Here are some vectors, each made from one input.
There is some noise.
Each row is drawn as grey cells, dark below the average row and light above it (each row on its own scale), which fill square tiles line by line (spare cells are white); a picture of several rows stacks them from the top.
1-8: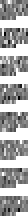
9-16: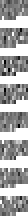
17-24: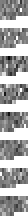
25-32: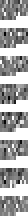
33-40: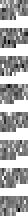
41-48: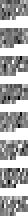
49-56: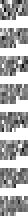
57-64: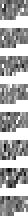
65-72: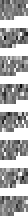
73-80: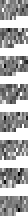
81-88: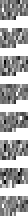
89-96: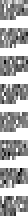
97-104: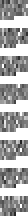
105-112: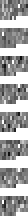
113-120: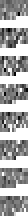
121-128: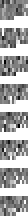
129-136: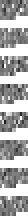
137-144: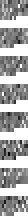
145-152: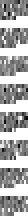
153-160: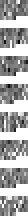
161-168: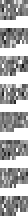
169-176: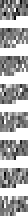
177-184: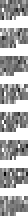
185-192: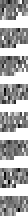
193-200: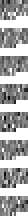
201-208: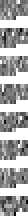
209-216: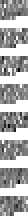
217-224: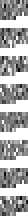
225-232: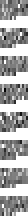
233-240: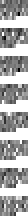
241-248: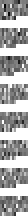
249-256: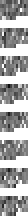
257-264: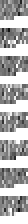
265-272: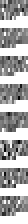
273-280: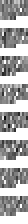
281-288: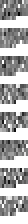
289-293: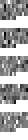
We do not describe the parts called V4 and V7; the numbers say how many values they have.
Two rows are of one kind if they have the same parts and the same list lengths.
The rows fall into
3 kinds.
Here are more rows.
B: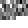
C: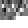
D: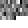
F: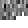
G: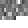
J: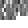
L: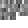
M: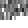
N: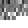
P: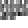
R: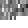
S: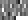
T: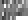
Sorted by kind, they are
B, F, J, M, R, S
C, D, G, N
L, P, T

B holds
a point on a 10-point line.
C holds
three true/false values and a value of V7.
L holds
a value of V4 and a value of V7.
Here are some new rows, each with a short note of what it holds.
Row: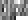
a value of V4 and a value of V7
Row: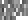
a value of V4 and a value of V7
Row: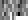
three true/false values and a value of V7
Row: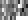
a point on a 10-point line
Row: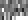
a point on a 10-point line
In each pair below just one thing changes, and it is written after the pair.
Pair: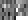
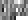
the value of V4
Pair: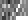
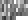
the value of V4
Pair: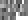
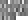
the value of V7
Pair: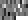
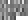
the value of V4
